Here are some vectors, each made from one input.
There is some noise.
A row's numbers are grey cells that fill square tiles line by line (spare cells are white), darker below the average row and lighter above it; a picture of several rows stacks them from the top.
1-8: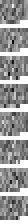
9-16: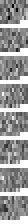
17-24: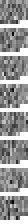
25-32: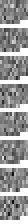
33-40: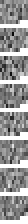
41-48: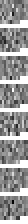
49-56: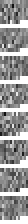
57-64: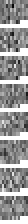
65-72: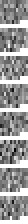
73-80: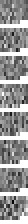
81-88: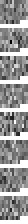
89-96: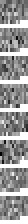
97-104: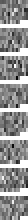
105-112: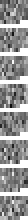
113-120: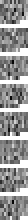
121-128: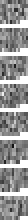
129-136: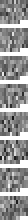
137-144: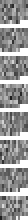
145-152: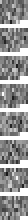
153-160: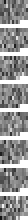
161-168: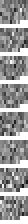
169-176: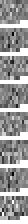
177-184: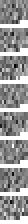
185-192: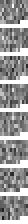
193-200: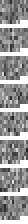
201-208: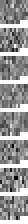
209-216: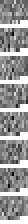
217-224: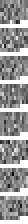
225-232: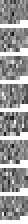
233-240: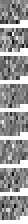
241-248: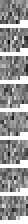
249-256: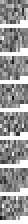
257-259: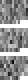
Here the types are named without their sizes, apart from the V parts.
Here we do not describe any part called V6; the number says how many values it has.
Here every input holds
a value of V6, together with either a point on a line, or a node of a tree.
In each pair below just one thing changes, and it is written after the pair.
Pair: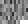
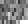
the place on the line
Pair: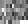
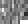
the value of V6
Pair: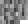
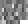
the place on the line
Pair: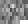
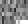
the place on the line
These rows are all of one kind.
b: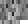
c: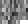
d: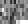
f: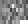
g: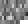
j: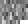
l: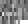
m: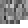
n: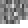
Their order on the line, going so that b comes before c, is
g, m, n, j, b, l, f, d, c.
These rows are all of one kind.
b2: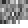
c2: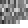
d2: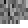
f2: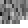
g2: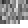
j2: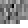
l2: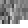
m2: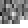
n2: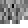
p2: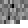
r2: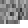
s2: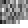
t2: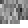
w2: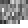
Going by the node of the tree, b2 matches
g2, s2 and w2.
